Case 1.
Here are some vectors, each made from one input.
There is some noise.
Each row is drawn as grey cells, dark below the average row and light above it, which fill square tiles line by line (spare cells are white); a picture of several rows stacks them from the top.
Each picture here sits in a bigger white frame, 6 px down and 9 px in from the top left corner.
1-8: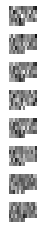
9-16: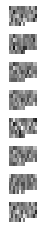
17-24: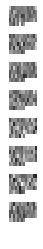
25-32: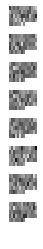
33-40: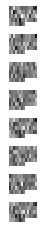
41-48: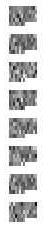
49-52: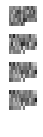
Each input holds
a point on a 5-point line, together with either a fixed value, or a node of a 7-node tree.
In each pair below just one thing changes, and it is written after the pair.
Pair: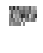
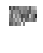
the node of the tree
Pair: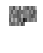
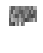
the place on the 5-point line
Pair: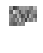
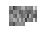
the node of the tree
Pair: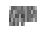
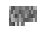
the node of the tree
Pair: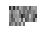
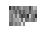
the node of the tree
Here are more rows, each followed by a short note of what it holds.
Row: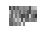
a point on a 5-point line and a node of a 7-node tree
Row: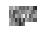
a point on a 5-point line
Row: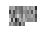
a point on a 5-point line
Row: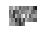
a point on a 5-point line
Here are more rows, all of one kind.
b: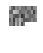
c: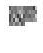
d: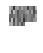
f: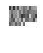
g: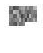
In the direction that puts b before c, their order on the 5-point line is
f, g, b, d, c.
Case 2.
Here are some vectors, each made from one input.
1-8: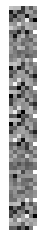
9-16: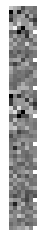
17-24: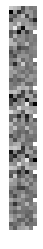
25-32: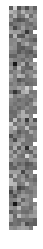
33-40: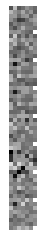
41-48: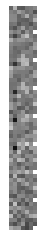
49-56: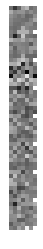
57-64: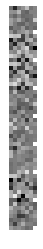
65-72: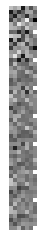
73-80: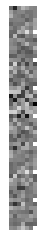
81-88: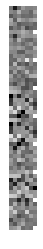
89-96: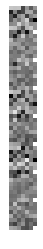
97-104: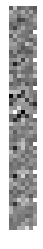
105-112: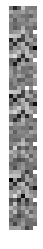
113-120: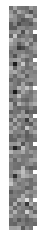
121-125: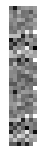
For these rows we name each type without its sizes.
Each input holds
either a point on a line, or four true/false values.
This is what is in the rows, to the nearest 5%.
About 25% of them hold a point on a line. The rest hold four true/false values.
